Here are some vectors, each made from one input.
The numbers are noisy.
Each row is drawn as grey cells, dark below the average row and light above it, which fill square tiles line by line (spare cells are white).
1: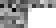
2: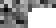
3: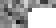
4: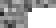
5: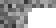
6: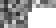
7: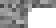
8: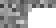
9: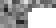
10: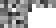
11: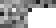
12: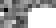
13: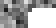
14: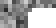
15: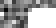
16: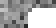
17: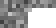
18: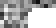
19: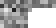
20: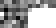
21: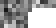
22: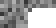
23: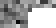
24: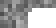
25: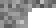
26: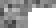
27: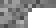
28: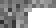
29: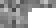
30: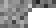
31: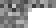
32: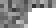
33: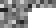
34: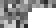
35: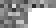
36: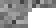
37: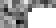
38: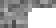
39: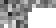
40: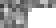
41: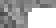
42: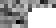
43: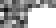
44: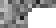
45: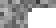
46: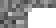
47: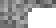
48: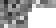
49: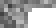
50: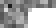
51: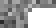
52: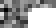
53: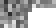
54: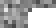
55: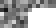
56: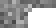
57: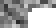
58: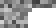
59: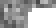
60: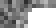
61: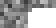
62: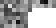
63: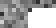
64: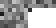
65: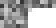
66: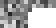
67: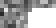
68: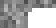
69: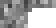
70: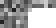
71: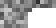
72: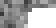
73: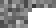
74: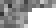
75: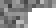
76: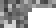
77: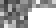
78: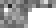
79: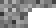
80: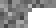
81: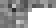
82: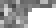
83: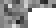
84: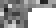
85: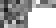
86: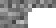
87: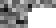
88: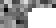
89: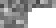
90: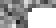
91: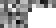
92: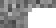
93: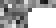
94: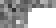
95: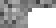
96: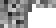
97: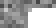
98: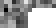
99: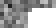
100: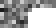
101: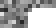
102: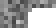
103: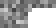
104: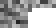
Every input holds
either one of 7 labels and a true/false value, or a point on a 5-point line.
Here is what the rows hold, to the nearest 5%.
About 60% of them hold one of 7 labels and a true/false value. The rest hold a point on a 5-point line.
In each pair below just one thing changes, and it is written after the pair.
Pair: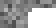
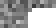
the true/false value
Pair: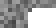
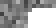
the label
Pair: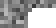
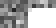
the true/false value
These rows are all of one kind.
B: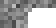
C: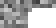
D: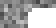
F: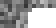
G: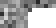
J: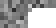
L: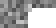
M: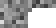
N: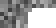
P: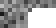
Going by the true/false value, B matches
C, D and L.
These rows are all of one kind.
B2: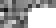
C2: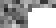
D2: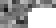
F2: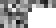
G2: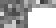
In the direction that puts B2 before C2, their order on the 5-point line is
B2, D2, C2, G2, F2.
